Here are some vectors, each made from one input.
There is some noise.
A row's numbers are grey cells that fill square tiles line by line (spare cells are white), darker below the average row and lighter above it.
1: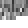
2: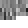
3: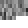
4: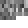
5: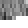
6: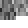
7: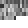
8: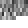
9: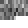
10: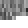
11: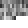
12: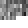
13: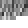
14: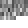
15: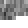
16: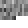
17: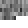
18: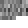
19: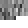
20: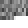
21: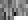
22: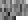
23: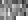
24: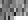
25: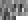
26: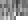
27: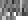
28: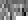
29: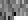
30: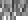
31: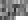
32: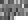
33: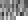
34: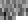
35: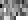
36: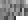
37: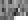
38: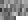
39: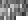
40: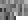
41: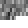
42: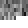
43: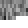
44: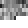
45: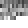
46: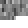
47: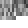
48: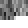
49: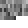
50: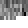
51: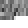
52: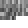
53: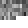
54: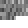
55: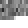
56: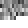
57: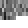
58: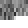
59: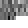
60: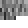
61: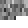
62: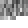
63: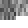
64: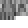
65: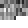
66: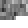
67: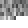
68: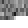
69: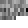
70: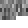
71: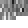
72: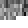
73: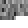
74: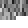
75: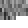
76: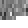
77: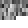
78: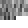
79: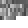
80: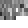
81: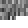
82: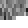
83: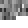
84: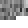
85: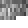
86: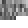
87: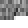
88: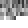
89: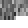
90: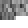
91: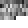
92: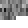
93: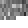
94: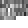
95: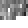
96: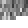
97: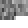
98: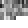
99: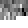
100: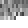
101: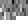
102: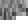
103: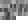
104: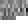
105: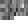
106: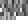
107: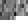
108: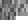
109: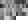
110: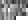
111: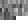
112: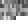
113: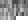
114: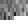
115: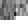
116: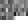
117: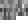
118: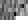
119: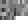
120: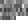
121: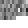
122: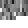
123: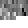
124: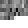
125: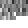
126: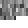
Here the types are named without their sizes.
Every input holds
either a point on a circle, or four true/false values.
